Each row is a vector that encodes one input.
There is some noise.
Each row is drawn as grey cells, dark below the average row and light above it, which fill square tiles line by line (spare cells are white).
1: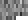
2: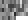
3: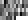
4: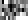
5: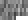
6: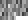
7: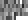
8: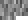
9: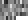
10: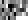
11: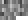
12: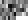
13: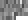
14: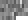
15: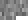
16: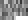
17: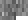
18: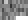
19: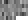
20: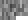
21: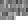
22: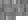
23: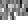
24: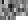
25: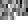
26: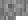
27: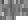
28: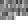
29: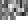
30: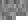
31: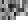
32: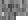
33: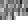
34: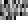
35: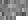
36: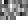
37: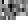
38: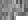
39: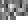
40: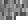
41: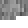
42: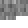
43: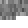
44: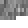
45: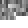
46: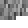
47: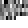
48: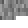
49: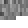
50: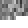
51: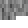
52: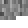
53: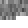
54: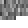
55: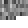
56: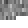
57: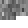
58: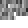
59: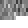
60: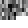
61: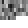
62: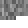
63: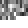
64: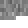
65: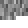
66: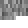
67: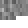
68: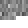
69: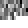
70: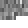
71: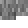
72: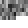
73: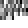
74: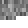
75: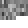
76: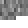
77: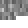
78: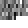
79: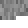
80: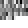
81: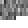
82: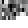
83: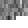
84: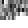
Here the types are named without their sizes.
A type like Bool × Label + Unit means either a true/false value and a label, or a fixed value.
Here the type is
Bool × Bool × Bool + Label.
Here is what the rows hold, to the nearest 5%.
About 35% of them hold a label. The rest hold three true/false values.
